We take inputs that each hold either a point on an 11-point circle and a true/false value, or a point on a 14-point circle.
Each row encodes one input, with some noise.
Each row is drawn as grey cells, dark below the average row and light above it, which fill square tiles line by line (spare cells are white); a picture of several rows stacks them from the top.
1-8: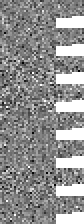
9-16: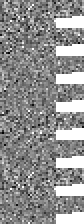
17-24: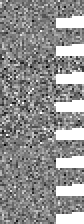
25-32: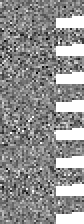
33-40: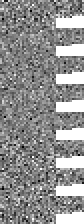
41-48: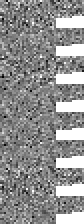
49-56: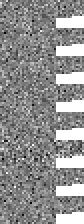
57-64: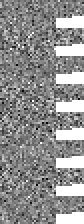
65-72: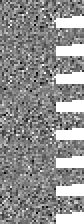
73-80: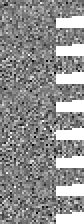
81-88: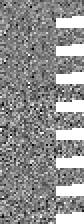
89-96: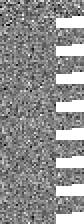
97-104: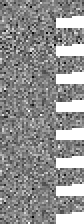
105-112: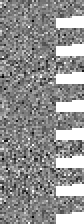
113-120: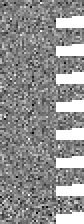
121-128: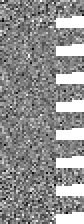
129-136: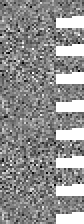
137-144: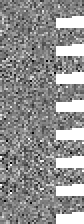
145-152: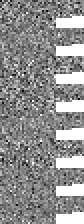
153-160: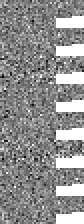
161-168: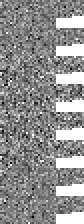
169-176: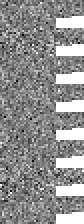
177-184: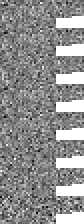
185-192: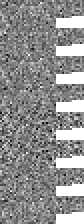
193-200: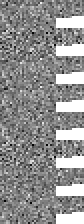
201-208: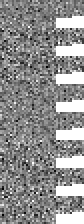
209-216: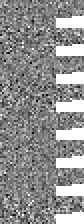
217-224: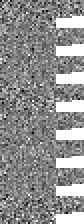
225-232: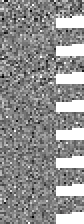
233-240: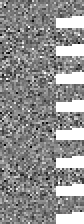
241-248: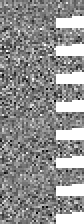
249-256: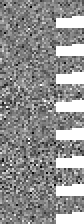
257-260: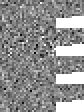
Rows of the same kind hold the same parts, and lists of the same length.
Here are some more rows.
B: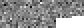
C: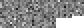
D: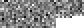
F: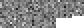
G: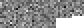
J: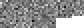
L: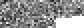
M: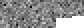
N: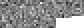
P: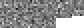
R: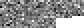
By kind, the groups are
B, C, F, G, J, M, N, P
D, L, R

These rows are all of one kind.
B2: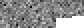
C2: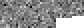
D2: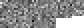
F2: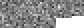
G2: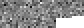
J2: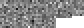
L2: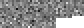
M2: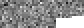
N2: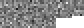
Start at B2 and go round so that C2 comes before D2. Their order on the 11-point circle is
B2, C2, G2, M2, D2, F2, J2, N2, L2.
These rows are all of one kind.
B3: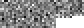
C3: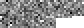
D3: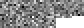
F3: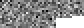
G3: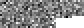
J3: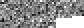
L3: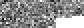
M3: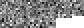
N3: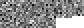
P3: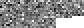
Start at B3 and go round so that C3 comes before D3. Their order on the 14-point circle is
B3, C3, D3, P3, G3, N3, L3, J3, M3, F3.
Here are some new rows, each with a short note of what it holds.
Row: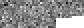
a point on an 11-point circle and a true/false value
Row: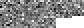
a point on a 14-point circle
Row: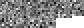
a point on a 14-point circle
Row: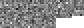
a point on an 11-point circle and a true/false value
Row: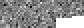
a point on an 11-point circle and a true/false value
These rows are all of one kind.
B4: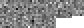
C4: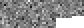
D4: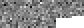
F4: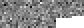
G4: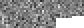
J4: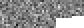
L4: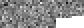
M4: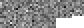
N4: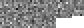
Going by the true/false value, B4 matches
M4 and N4.
